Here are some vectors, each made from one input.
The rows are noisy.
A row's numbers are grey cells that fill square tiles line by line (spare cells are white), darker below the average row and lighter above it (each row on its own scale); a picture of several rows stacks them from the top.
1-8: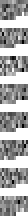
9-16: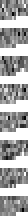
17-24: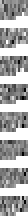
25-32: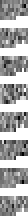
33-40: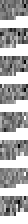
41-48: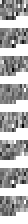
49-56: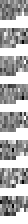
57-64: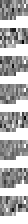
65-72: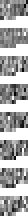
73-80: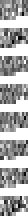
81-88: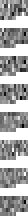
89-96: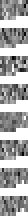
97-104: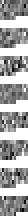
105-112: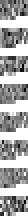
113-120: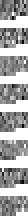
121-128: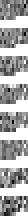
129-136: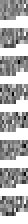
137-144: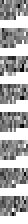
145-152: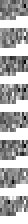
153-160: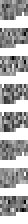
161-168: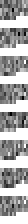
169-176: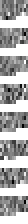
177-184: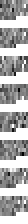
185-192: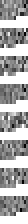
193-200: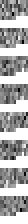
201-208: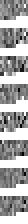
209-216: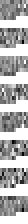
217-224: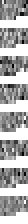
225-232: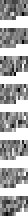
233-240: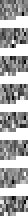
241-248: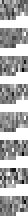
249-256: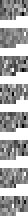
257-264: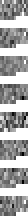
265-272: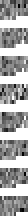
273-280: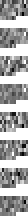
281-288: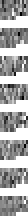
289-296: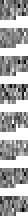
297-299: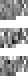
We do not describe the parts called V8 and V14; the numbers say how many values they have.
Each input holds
a true/false value and a value of V8, together with either a point on a 9-point circle, or a value of V14.
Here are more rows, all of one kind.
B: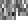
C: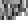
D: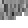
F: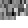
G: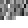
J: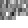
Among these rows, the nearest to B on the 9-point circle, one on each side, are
F and J.
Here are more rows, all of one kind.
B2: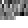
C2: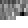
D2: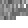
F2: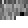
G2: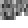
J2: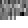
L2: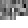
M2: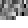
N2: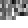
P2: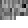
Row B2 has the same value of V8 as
C2, D2, F2 and J2.
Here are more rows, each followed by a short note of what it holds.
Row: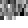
a point on a 9-point circle, a true/false value and a value of V8
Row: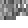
a true/false value, a value of V8 and a value of V14
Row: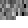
a true/false value, a value of V8 and a value of V14
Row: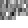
a point on a 9-point circle, a true/false value and a value of V8
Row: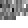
a true/false value, a value of V8 and a value of V14
